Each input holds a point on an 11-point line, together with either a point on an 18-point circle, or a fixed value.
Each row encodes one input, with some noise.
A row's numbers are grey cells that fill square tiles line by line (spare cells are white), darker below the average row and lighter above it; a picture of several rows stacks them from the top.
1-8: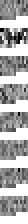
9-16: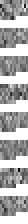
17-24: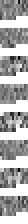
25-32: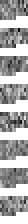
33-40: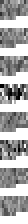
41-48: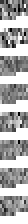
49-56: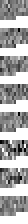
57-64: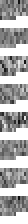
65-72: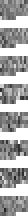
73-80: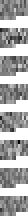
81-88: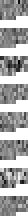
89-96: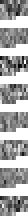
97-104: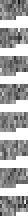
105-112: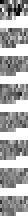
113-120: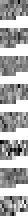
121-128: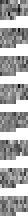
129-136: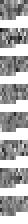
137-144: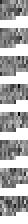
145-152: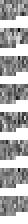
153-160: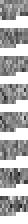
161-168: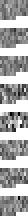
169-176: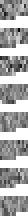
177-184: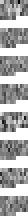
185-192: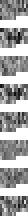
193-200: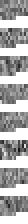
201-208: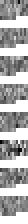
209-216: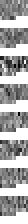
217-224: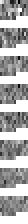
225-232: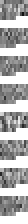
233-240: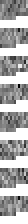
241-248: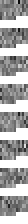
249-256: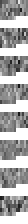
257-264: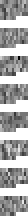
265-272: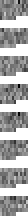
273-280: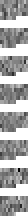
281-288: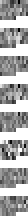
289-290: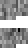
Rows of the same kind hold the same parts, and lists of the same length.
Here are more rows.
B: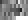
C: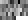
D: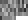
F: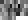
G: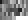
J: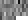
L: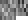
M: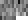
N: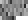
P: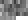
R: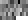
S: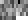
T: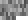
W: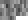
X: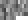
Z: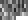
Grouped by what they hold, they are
B, F, G, N, P, T, W, X
C, D, J, L, M, R, S, Z

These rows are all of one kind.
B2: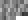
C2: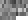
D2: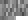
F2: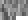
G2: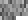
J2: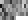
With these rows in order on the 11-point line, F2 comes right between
D2 and J2.
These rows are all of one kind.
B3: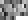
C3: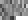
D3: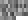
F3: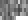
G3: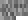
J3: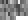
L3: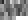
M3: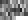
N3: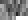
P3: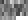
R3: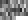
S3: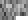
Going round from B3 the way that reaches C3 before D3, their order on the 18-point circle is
B3, S3, M3, R3, C3, F3, G3, D3, P3, J3, L3, N3.
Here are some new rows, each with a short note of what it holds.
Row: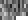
a point on an 11-point line
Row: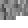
a point on an 18-point circle and a point on an 11-point line
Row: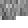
a point on an 18-point circle and a point on an 11-point line
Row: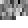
a point on an 11-point line
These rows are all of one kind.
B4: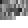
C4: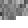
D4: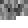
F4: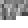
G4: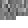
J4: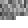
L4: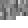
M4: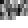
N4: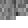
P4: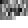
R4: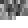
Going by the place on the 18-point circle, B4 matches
G4, J4, N4 and P4.
